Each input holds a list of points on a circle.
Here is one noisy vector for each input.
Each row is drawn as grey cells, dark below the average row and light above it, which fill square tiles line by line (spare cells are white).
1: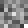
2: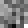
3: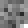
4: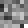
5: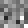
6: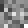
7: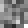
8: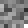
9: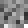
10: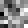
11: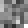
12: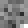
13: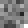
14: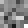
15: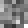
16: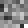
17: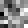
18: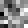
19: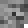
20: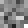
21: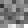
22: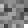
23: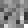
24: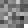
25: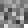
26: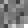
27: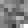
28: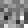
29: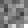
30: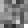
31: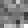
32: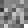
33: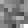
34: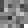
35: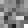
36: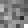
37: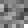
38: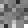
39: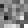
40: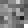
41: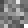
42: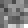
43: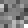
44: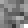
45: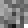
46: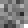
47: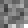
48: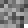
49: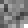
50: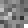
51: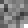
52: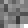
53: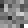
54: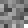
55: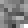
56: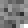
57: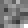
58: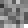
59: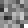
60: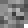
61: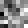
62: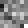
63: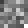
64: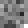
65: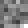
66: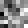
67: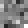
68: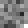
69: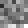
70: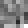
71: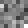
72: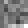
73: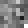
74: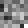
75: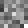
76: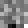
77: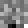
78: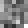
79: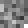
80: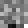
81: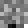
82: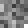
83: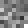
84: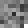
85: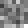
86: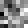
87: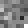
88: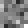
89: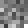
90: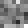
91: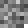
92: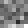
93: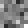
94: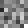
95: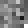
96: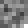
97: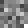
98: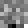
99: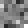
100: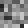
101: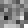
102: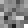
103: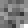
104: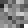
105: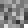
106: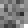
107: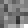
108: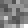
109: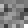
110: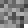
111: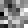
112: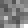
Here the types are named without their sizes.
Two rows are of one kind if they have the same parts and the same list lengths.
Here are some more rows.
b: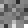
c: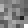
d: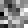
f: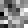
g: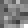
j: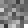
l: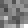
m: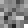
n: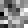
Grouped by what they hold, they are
b, c, g, j, l
d, f, n
m

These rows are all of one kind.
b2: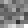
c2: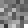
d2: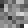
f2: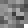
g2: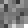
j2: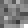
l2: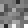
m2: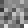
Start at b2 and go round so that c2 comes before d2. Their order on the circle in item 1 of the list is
b2, j2, g2, l2, c2, f2, d2, m2.
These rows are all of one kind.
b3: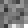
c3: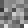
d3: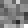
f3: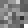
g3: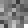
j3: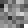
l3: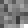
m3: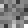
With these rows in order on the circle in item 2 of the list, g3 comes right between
b3 and m3.
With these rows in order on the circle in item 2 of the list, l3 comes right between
c3 and m3.
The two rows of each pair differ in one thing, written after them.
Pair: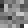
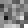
the place on the circle in item 1 of the list
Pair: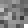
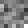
the place on the circle in item 1 of the list
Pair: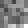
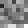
the place on the circle in item 1 of the list
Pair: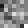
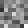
the place on the circle in item 2 of the list
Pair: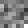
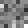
the place on the circle in item 2 of the list
